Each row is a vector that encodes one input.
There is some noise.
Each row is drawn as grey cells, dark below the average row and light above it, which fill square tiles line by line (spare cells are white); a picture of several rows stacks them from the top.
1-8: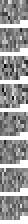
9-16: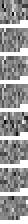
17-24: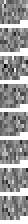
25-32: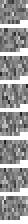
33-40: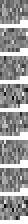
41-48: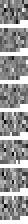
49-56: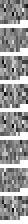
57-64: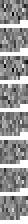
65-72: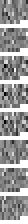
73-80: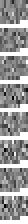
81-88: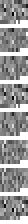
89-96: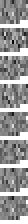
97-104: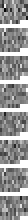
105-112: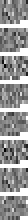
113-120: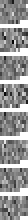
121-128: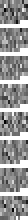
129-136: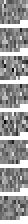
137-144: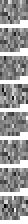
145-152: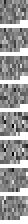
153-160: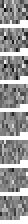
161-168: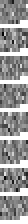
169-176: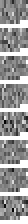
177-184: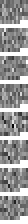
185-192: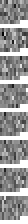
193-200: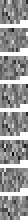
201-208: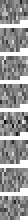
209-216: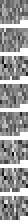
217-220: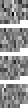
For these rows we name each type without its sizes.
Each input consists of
either a point on a circle, or a point on each of two lines.
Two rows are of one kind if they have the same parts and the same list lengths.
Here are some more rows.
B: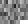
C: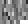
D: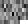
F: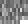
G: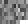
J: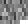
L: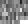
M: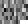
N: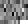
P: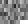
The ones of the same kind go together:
B, C, F, G, J, L, P
D, M, N

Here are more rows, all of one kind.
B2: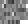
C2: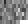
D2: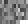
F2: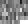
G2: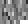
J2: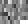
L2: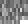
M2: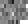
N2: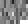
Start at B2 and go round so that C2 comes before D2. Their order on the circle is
B2, L2, F2, C2, D2, J2, G2, N2, M2.
